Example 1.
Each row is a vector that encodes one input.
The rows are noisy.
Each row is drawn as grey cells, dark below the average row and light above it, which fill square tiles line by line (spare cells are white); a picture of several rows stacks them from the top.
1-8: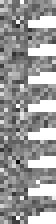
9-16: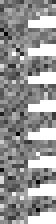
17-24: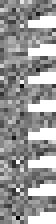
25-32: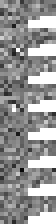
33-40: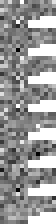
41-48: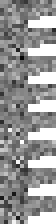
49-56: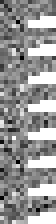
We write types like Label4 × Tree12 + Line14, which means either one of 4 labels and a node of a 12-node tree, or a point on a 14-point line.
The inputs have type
(Bool × Bool × Bool + Unit) × Line4 × Line6.
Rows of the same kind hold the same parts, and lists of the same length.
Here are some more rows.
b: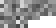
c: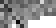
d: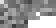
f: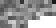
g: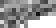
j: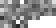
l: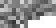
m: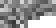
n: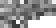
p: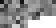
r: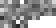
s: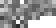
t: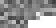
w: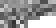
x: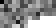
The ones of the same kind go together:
b, g, j, l, m, n, r, s, w
c, d, f, p, t, x

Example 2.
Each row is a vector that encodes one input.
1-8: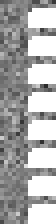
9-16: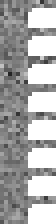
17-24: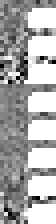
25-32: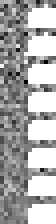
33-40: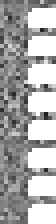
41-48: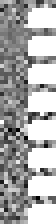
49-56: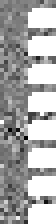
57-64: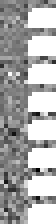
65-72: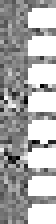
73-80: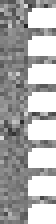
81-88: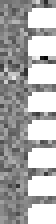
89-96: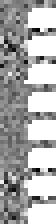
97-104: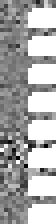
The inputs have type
List2(Circle9).
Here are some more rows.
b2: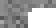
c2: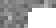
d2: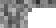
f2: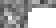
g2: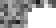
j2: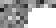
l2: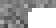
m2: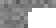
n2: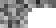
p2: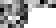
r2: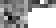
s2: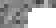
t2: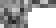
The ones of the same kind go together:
b2, c2, f2, g2, j2, l2, m2, s2
d2, n2, r2
p2, t2

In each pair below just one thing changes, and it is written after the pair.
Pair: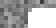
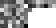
the place on the 9-point circle in item 1 of the list
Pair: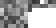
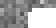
the place on the 9-point circle in item 2 of the list
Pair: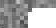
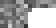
the place on the 9-point circle in item 2 of the list
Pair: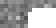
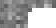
the place on the 9-point circle in item 1 of the list
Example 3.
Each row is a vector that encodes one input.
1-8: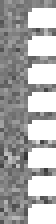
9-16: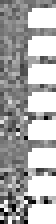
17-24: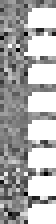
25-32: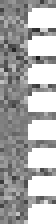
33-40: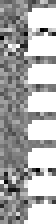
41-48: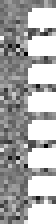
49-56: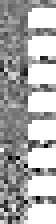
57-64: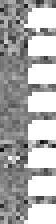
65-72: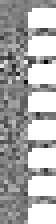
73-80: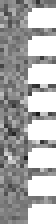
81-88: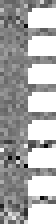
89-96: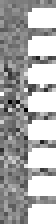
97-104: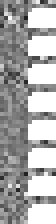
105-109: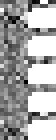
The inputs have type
List2(Line4).
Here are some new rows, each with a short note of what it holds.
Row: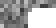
the empty list
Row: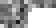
the empty list
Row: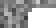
a list of two items
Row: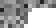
a list of one item
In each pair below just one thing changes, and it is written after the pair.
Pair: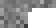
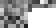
the place on the 4-point line in item 1 of the list
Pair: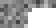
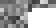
the place on the 4-point line in item 1 of the list
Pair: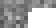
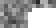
the place on the 4-point line in item 1 of the list
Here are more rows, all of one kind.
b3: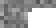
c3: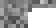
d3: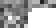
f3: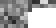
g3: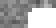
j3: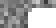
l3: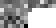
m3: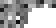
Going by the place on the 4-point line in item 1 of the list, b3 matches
j3 and l3.
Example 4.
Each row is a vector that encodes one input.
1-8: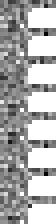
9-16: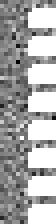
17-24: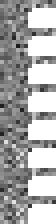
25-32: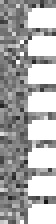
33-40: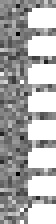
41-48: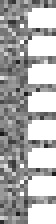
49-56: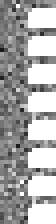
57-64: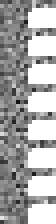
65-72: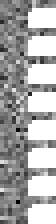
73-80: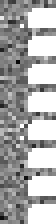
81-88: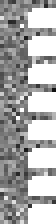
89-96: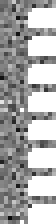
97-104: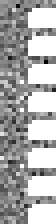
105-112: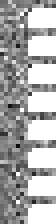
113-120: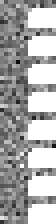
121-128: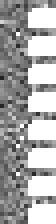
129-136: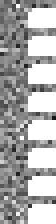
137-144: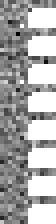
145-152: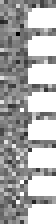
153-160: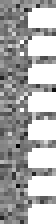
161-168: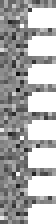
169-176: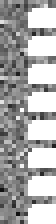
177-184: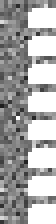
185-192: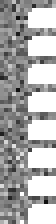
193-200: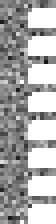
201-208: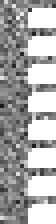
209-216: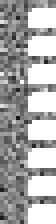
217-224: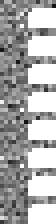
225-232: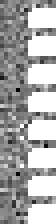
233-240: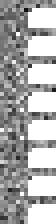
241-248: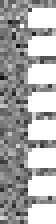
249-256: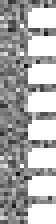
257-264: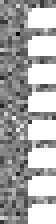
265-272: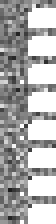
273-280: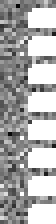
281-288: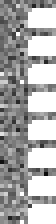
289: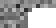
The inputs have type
Circle15 + Line7.
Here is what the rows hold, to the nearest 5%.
About 70% of them hold a point on a 15-point circle. The rest hold a point on a 7-point line.
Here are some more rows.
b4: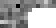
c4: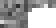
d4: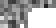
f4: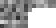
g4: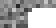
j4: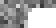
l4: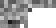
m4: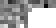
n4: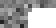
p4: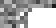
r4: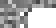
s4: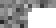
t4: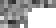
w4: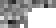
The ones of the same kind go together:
b4, c4, f4, g4, j4, n4, s4
d4, l4, m4, p4, r4, t4, w4

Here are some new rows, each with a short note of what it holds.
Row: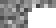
a point on a 15-point circle
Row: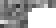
a point on a 15-point circle
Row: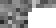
a point on a 15-point circle
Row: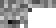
a point on a 7-point line
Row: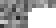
a point on a 15-point circle
